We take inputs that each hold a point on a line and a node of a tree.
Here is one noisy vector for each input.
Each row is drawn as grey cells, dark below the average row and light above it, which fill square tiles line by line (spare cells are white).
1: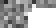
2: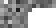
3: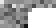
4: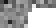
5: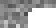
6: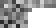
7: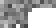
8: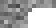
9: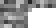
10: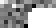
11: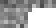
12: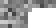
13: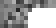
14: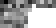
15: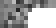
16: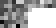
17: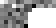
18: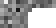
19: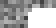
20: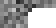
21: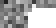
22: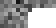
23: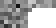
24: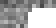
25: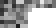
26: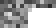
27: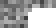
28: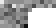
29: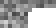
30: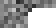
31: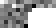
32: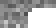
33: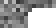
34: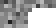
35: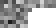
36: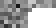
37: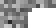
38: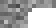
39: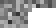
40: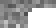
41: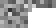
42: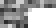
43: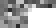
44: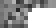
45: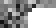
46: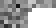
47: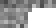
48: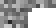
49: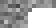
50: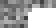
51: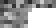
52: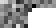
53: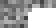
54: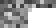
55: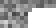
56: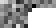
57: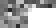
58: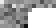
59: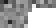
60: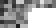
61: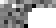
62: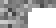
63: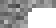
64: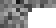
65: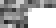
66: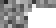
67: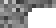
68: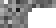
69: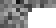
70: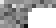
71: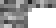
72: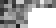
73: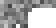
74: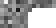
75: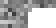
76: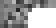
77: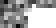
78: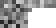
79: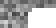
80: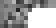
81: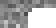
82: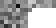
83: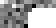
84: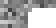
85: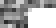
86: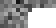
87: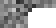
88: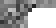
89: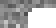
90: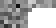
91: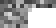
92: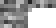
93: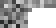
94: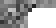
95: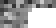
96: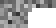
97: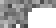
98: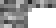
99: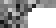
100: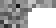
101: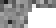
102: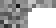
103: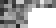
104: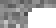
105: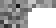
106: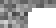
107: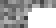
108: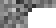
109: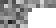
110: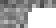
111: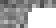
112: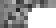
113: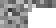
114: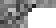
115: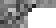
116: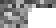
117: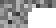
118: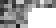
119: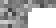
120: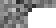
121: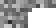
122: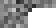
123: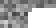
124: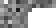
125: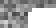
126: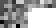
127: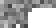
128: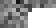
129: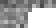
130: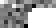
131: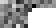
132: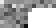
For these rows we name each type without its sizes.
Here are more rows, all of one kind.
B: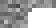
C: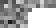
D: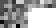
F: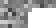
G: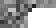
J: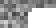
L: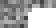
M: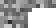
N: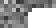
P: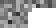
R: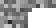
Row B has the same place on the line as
F, J and L.
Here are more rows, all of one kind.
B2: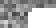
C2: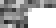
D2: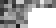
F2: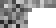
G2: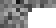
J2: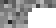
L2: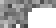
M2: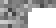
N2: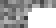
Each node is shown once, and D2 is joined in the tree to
F2 and J2.
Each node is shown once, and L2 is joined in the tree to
C2 and J2.
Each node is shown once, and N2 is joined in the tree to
G2.
